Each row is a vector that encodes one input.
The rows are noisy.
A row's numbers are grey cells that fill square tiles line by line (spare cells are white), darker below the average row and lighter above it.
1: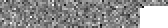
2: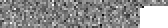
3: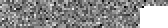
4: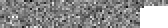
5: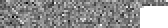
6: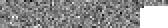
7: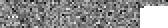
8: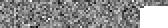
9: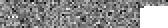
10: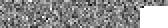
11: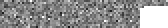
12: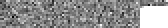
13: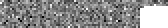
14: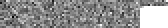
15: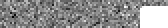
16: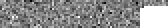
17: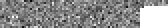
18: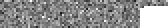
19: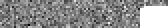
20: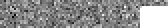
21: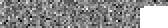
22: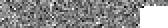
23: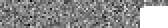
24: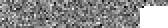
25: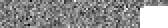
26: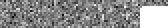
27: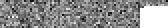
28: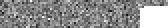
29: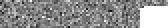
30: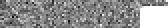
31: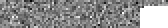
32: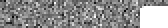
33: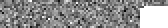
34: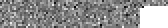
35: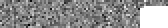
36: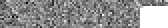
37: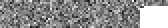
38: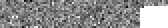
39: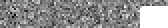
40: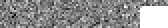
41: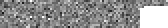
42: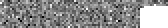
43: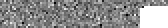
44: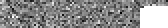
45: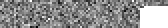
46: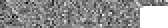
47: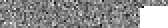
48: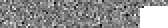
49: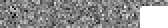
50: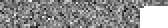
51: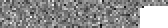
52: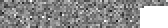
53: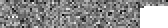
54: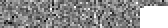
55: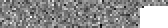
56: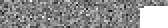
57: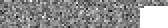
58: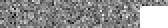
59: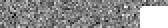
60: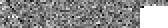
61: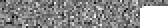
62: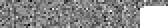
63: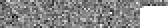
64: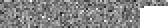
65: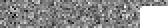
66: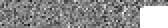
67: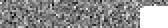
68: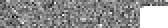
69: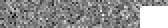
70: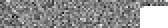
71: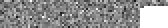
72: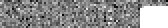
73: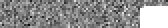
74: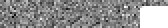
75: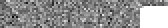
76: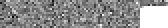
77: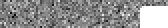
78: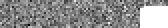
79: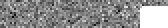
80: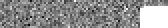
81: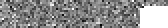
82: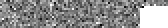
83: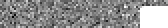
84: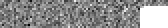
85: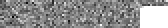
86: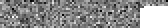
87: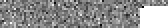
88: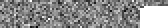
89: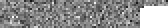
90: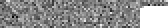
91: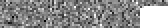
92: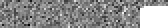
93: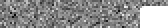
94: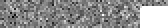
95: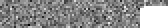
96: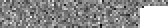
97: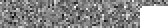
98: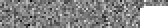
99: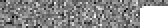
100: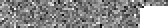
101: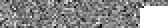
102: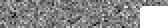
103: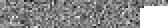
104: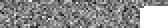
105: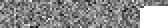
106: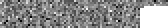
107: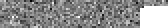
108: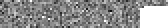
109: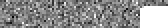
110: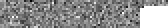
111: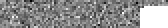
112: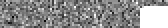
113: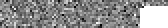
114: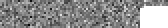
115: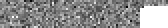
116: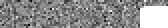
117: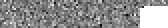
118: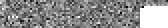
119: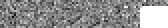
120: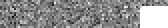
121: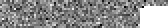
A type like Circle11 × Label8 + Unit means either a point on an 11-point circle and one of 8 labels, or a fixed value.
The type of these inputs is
((Bool × Bool × Bool + Unit) × Circle6 + Line6) × Circle6.
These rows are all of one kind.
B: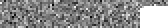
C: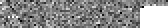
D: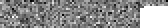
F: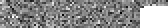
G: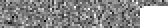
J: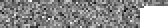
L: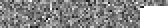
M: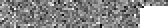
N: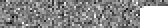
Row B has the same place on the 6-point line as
C and L.
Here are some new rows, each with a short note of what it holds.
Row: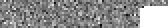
a point on each of two 6-point circles
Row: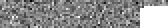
a point on each of two 6-point circles
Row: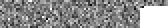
a point on a 6-point circle and a point on a 6-point line
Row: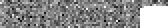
a point on a 6-point circle and a point on a 6-point line
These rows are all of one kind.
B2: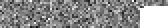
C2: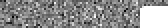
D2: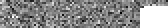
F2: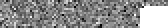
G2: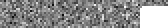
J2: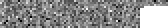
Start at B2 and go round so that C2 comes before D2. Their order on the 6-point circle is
B2, C2, G2, J2, D2, F2.
